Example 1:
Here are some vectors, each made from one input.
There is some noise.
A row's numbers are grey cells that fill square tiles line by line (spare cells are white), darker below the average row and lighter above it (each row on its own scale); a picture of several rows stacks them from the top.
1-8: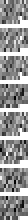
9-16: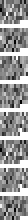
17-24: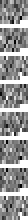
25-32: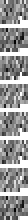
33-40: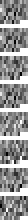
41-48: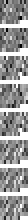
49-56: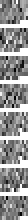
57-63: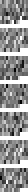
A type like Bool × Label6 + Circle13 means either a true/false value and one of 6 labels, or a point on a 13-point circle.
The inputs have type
Bool × Bool × Bool + Unit.
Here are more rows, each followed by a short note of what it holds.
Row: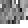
a fixed value
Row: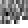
three true/false values
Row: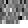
three true/false values
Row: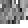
a fixed value
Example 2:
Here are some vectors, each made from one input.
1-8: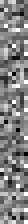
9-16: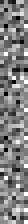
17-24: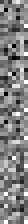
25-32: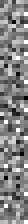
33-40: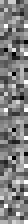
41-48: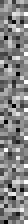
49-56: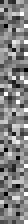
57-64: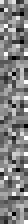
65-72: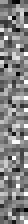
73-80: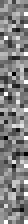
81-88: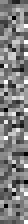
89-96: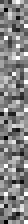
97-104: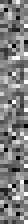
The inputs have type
Bool × Bool × Bool.
